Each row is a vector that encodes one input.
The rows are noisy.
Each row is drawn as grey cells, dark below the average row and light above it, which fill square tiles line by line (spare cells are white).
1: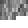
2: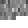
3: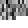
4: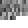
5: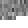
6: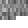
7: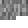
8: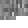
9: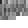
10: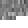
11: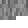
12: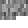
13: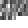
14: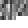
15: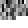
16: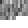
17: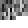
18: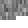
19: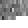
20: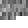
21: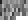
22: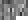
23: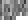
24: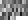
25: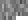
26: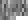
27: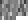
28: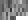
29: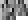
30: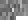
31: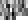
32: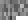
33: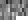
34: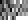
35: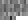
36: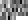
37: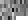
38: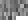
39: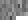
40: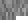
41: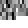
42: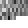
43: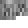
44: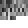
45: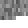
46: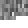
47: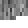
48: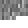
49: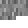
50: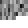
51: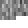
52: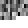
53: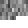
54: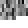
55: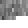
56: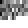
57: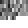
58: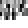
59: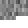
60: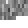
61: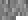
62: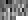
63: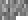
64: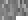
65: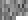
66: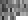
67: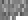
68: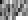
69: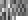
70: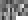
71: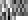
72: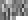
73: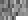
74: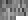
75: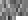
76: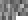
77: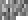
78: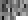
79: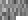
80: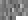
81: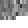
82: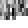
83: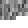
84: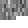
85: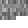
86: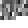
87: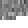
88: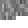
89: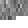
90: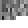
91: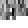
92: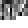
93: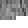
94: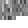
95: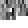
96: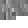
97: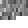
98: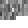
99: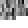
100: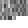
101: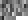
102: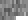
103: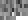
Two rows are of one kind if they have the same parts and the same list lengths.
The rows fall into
3 kinds.
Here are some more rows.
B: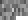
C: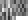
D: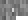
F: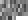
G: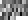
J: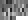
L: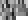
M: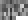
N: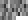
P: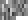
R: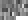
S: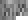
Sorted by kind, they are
B, C, D, F, J, M, P
G, N, R, S
L

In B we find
a point on a 5-point line and three true/false values.
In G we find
a point on a 6-point circle and three true/false values.
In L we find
one of 4 labels.
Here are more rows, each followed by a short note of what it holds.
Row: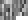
a point on a 6-point circle and three true/false values
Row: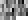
one of 4 labels
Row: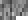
a point on a 5-point line and three true/false values
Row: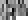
one of 4 labels
